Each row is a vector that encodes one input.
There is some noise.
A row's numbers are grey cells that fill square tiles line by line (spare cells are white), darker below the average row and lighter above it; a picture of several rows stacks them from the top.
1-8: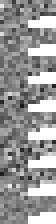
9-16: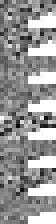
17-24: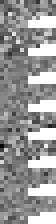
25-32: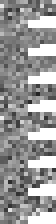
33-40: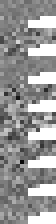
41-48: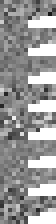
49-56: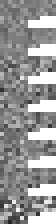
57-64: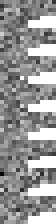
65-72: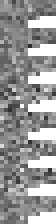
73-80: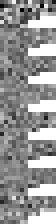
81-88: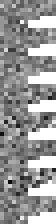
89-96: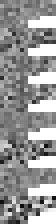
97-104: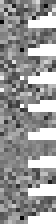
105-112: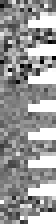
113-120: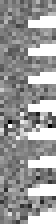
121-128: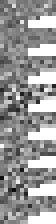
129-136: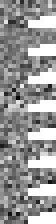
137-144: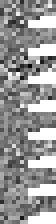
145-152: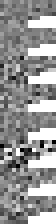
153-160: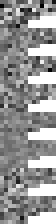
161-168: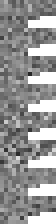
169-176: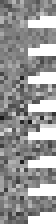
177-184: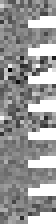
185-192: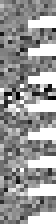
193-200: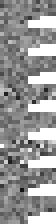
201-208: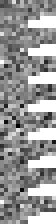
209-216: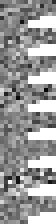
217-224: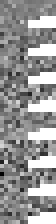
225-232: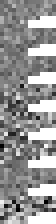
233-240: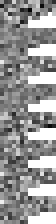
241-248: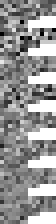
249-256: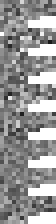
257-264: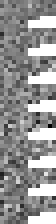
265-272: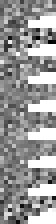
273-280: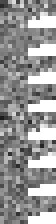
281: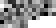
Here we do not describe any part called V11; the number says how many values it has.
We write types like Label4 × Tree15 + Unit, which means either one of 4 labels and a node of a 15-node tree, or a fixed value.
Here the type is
Bool × (Tree13 + Unit) × V11 + Tree14 + Unit.
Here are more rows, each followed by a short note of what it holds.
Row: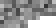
a node of a 13-node tree, a true/false value and a value of V11
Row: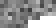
a true/false value and a value of V11
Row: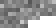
a node of a 13-node tree, a true/false value and a value of V11
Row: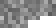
a true/false value and a value of V11
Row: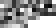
a fixed value
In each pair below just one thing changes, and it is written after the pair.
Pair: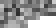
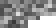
the node of the tree
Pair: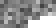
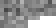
the true/false value
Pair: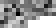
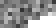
the node of the tree
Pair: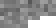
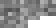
the true/false value
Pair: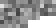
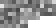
the node of the tree
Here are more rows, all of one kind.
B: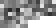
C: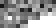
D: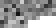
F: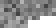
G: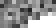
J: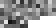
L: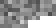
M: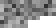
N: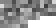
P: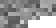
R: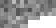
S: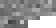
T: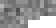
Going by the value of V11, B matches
L and T.
